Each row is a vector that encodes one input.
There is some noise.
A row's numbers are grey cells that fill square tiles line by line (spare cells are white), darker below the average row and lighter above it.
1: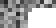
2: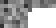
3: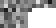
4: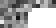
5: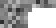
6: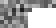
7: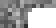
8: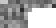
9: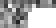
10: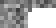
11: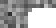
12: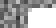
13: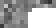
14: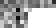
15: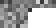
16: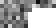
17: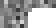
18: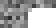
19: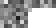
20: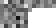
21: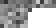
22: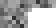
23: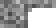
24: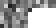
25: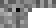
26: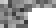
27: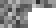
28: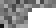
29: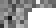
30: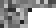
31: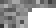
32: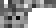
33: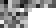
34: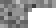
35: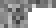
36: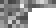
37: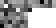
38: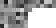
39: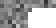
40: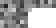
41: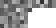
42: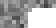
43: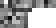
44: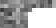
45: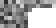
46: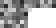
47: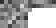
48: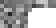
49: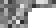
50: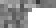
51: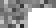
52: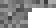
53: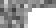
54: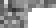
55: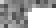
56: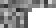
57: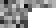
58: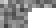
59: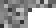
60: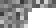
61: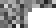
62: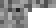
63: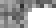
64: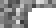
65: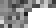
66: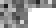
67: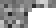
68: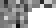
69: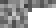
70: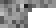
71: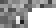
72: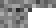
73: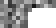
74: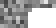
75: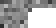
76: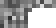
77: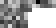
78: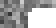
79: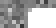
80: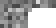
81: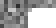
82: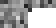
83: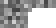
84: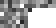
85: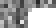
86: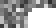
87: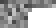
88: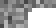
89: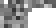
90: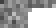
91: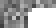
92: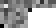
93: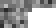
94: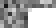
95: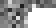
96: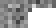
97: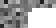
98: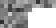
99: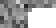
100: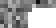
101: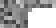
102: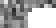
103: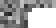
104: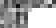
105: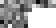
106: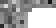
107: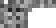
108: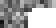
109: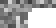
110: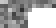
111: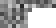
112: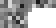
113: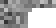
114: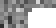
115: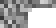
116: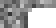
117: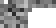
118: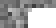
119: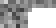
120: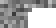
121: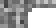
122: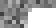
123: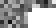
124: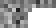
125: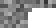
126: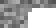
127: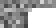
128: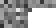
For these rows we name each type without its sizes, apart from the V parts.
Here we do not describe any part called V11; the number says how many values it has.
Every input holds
a point on a line, together with either a point on a line, or a value of V11.
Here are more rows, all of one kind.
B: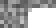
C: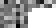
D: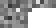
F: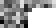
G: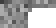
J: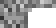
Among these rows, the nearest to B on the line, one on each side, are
C and D.
